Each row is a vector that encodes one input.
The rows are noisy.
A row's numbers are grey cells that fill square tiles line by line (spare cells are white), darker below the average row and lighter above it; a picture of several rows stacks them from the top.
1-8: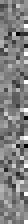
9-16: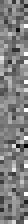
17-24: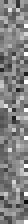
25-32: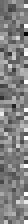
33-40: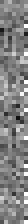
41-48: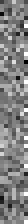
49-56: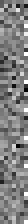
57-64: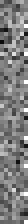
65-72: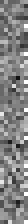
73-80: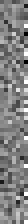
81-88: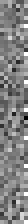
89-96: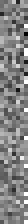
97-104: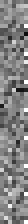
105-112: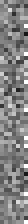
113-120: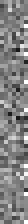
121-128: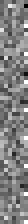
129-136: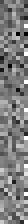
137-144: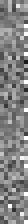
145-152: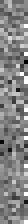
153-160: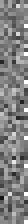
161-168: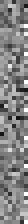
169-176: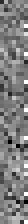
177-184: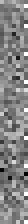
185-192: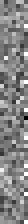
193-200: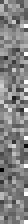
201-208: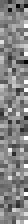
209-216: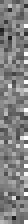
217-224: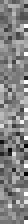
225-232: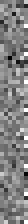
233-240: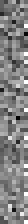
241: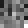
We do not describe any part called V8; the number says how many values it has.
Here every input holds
a point on an 11-point line, together with either a point on a 9-point circle, or a value of V8.
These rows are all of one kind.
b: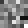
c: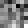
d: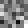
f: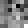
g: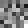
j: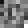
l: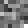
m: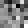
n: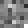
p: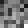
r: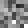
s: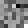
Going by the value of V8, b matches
d and j.
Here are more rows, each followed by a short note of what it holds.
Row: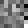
a point on an 11-point line and a value of V8
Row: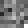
a point on an 11-point line and a value of V8
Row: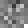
a point on a 9-point circle and a point on an 11-point line
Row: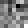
a point on an 11-point line and a value of V8
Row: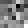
a point on an 11-point line and a value of V8
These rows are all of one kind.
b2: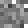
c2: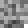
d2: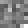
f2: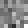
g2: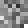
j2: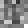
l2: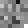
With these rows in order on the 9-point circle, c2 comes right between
d2 and f2.
